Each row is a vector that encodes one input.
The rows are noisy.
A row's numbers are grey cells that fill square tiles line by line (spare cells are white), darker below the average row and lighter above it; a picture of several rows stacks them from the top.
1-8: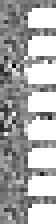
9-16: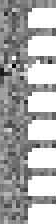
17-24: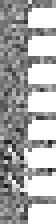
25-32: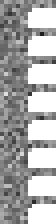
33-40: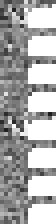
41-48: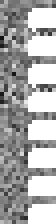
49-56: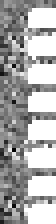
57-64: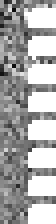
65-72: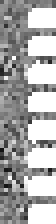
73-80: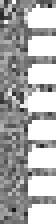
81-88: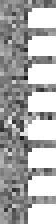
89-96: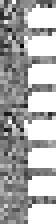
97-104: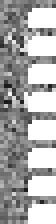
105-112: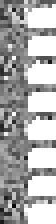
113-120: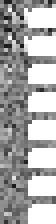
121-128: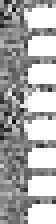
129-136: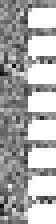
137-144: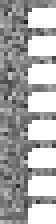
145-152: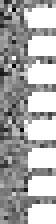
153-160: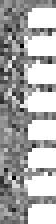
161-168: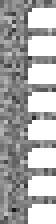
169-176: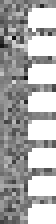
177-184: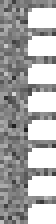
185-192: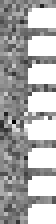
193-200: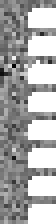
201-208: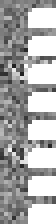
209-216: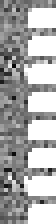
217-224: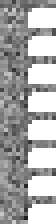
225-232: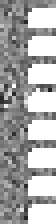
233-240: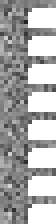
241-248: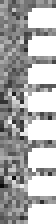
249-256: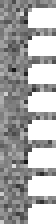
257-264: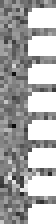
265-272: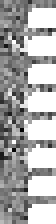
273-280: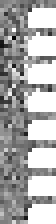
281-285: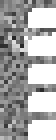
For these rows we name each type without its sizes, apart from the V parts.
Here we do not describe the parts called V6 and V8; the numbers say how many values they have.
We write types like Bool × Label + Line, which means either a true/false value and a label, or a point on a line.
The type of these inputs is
Bool × V6 + Label × (Line + V8).
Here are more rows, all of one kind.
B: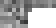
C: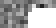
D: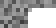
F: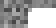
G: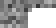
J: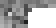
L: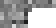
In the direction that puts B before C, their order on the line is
G, D, F, L, B, J, C.
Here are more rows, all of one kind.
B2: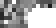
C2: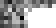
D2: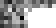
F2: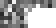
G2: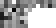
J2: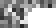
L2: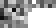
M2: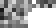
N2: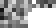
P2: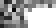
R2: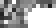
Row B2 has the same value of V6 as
M2, N2 and R2.
